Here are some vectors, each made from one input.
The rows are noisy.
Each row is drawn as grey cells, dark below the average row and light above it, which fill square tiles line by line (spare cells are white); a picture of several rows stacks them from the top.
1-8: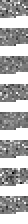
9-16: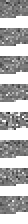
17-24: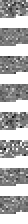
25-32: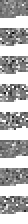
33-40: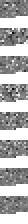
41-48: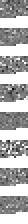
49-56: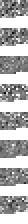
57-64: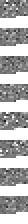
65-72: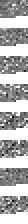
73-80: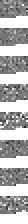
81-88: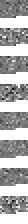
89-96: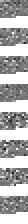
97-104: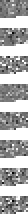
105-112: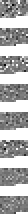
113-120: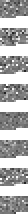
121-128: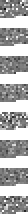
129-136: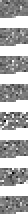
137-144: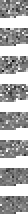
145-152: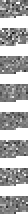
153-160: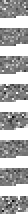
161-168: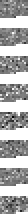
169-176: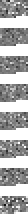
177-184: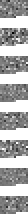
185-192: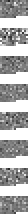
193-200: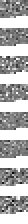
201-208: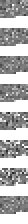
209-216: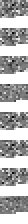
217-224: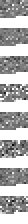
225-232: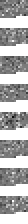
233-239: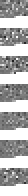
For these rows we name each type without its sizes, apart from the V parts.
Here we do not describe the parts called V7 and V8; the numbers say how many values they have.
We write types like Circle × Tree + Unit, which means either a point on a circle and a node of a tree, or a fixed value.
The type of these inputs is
Label + (Line + V8) × V7.
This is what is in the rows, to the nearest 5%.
About 20% of them hold a label. The rest hold a value of V7, together with either a point on a line, or a value of V8.
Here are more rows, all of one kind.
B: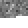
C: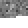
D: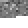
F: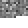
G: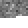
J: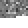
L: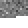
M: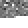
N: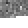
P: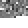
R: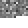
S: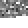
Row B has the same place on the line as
C, G, J and N.
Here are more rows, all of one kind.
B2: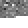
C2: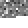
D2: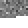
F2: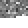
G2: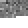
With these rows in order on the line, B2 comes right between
D2 and F2.
